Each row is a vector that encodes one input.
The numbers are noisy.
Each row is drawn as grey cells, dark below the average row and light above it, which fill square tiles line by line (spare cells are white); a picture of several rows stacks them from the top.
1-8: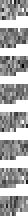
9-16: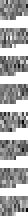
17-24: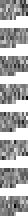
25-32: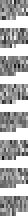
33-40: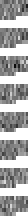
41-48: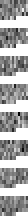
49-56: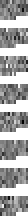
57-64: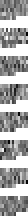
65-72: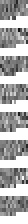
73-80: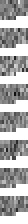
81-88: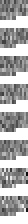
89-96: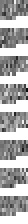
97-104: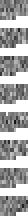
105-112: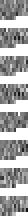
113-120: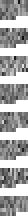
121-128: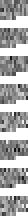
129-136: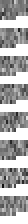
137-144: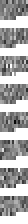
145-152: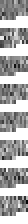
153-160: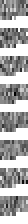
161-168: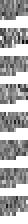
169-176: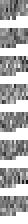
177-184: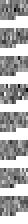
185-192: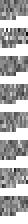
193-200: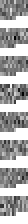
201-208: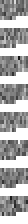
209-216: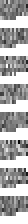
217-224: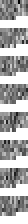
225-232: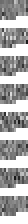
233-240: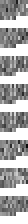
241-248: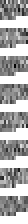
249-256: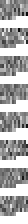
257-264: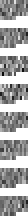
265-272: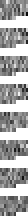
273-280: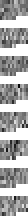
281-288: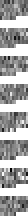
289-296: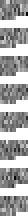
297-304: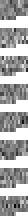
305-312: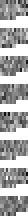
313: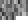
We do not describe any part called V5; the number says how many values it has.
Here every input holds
a true/false value, together with either a point on a 9-point circle, or a value of V5.
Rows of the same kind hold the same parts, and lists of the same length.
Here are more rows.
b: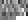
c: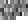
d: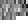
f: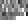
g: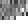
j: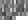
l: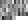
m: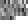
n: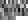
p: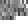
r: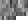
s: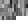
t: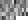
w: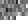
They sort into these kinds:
b, c, d, f, j
g, l, m, n, p, r, s, t, w

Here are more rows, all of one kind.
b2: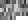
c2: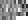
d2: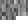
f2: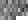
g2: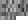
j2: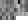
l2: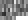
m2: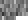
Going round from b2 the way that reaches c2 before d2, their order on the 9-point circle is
b2, c2, f2, g2, l2, m2, d2, j2.
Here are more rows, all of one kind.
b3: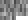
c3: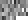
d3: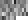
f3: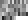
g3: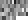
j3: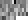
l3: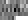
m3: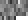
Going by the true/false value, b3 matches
l3 and m3.
